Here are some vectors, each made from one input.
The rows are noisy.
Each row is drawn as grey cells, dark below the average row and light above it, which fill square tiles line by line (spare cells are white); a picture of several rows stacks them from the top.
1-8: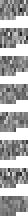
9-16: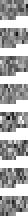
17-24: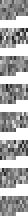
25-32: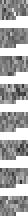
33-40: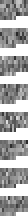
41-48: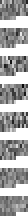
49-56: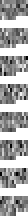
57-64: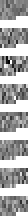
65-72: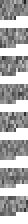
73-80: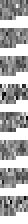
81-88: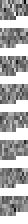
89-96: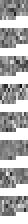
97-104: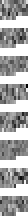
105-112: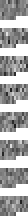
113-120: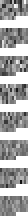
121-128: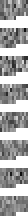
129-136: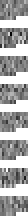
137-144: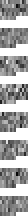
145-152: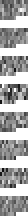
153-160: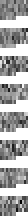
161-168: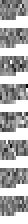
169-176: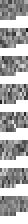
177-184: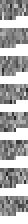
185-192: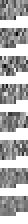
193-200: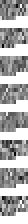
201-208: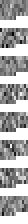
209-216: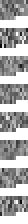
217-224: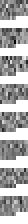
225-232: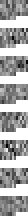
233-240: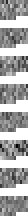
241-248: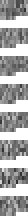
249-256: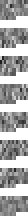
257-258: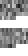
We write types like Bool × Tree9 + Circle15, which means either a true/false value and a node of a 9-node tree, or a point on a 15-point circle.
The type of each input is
Circle19 + Unit.
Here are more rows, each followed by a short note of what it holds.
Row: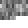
a point on a 19-point circle
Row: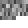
a point on a 19-point circle
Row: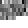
a fixed value
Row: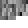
a fixed value
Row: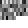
a fixed value
